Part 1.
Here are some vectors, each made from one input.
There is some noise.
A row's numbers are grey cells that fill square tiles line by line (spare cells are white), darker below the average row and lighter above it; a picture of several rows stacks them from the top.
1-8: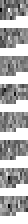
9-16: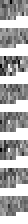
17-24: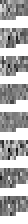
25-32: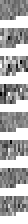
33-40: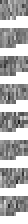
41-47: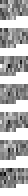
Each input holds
one of 4 labels and a true/false value.
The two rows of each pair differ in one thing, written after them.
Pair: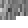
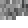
the label
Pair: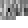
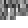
the label
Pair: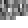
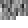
the true/false value
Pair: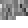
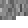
the label
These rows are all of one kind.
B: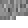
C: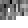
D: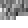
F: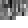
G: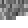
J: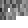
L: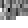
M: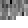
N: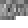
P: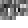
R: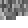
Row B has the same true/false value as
J and N.
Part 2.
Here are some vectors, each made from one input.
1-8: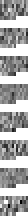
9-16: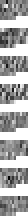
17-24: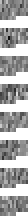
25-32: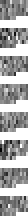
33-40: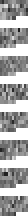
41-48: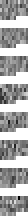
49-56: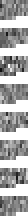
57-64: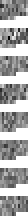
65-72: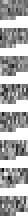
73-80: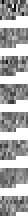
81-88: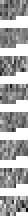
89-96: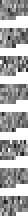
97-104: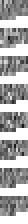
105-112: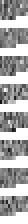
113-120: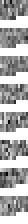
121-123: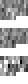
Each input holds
either one of 4 labels, or four true/false values.
